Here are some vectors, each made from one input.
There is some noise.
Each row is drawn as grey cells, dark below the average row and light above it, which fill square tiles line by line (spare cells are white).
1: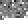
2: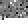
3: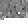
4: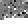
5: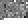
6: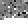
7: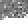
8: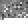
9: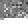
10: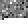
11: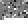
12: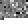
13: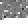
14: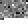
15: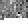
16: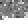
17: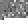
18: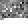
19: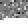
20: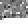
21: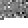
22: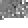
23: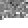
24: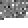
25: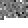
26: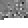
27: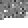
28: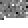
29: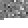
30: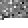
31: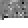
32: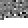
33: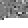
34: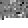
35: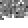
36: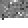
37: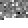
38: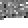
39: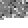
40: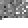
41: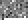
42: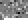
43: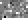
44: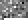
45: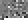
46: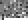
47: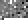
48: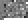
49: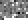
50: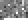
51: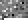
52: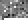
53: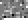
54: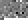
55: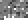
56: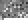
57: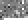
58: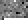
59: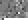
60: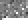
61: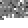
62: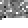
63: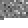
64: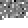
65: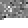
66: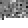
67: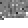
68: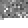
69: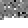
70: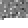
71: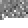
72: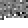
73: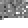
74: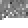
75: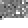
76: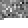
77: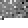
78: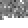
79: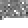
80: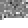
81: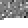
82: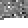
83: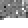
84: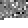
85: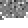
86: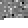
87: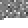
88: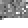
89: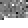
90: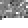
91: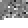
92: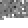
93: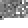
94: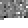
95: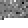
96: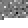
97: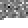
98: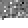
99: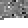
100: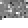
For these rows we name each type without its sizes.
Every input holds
a node of a tree and four true/false values.
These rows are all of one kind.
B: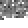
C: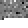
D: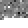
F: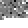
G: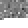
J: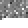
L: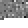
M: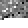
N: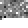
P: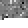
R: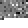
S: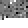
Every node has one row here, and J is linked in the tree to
L and N.
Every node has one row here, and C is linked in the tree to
G and P.
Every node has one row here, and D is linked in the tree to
F and G.
